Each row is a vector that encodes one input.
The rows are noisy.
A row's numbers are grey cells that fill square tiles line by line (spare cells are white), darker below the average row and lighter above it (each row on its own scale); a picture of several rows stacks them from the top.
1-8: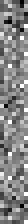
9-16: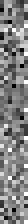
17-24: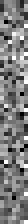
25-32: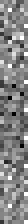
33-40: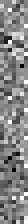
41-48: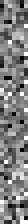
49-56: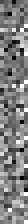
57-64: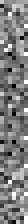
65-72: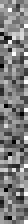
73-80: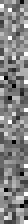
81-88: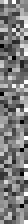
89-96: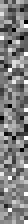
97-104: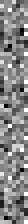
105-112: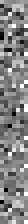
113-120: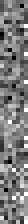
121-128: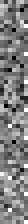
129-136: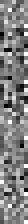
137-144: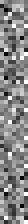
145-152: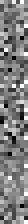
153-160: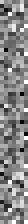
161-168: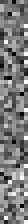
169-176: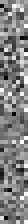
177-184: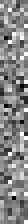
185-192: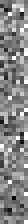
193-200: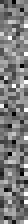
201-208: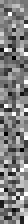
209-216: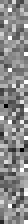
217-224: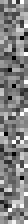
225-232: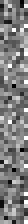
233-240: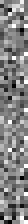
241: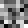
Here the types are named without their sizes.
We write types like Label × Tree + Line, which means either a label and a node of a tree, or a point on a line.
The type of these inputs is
Label × Label × Label.
